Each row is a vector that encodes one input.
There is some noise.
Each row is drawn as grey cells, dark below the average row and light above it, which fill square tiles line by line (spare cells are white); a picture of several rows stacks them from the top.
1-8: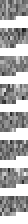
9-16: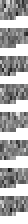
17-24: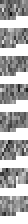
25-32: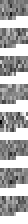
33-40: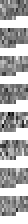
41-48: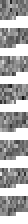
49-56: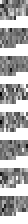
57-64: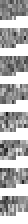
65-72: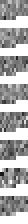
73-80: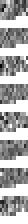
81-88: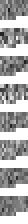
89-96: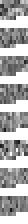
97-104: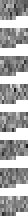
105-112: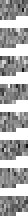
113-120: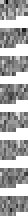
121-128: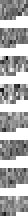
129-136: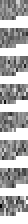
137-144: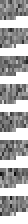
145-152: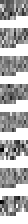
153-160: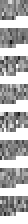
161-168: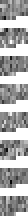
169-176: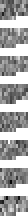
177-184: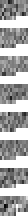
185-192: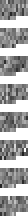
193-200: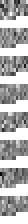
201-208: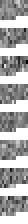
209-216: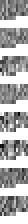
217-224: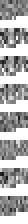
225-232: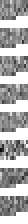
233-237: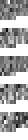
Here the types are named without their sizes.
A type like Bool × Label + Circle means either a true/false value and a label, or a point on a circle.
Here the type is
(Circle + Unit) × Tree + Line × Line + Unit.
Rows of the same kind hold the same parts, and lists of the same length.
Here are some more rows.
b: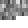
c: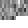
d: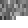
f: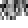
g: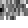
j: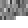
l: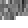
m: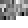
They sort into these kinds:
b, c, m
d, j, l
f
g

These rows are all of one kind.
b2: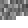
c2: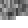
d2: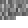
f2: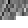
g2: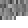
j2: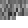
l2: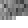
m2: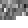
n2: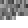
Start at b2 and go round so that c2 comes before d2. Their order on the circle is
b2, n2, m2, l2, c2, j2, d2, f2, g2.
